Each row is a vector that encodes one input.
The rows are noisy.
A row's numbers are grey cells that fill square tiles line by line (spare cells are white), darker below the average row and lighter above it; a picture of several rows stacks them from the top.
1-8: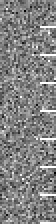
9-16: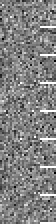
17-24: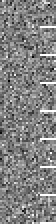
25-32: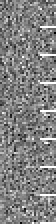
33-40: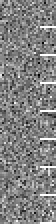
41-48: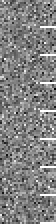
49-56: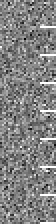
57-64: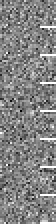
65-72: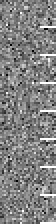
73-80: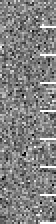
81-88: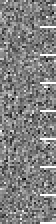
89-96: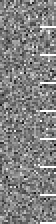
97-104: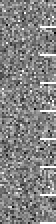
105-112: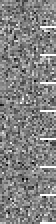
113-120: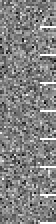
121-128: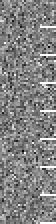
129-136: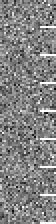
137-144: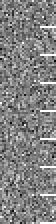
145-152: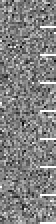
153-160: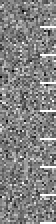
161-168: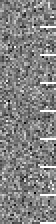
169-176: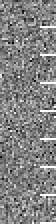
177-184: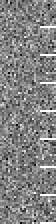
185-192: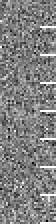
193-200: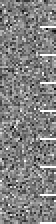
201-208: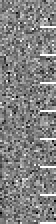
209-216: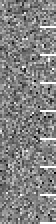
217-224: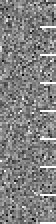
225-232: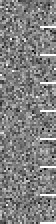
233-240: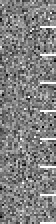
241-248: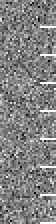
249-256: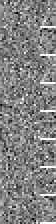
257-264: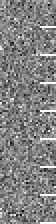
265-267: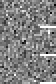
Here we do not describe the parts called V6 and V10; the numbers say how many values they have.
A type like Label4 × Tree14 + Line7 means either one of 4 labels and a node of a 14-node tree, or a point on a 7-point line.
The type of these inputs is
(Label5 + Line9 × V6) × V10.
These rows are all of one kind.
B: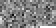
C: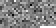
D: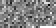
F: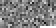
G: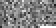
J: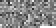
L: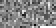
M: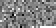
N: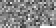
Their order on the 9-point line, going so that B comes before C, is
M, B, C, L, G, D, F, N, J.
